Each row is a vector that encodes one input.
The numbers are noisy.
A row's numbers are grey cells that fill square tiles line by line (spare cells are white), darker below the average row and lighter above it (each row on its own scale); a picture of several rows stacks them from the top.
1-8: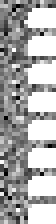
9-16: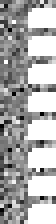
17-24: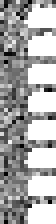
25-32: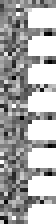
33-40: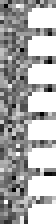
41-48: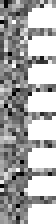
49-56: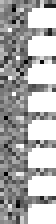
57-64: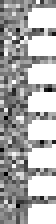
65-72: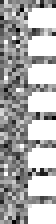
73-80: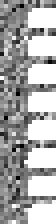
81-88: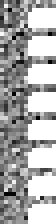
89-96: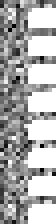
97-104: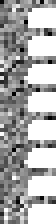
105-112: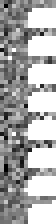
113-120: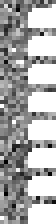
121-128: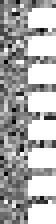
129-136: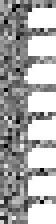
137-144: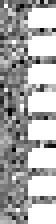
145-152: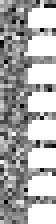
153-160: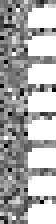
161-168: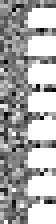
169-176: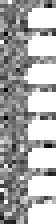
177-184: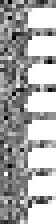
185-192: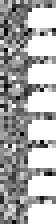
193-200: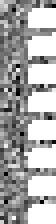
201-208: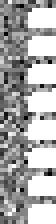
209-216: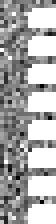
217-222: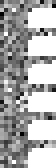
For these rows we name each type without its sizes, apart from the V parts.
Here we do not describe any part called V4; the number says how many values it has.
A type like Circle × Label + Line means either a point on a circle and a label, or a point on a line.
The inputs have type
Bool × (Line + V4) + Tree × Tree.
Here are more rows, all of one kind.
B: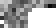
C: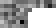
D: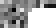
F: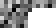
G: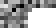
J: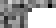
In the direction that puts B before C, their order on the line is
B, G, D, F, J, C.
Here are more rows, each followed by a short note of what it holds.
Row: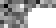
a true/false value and a value of V4
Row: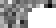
a point on a line and a true/false value
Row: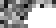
a true/false value and a value of V4
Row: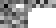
a true/false value and a value of V4
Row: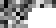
a true/false value and a value of V4
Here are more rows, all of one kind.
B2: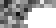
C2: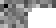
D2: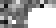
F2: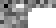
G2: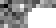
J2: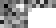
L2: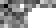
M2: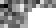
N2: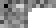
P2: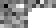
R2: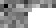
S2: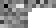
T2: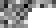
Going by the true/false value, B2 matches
D2 and T2.
